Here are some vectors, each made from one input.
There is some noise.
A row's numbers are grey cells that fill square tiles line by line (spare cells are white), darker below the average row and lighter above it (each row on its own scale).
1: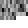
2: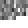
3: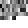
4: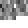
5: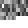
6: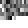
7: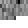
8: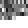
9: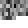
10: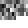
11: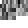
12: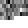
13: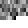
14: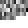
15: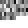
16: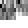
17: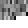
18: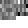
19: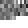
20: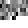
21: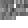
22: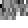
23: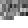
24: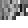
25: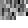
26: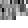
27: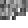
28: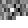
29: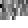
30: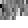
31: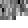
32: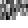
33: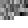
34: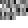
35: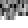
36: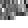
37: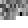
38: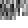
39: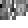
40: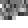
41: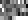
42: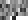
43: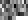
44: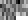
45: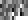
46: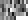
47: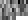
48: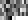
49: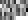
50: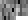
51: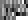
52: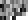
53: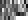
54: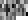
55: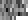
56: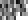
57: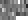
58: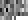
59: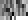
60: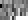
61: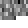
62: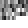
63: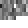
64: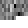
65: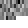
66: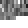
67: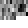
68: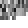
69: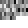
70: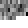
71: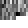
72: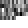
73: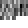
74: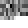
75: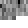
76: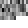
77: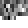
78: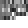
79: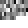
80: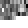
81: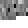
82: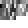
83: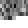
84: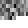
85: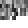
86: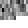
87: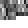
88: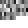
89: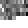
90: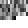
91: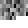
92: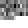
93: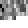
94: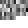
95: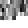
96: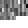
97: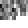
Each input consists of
either a fixed value, or three labels (each one of 7).
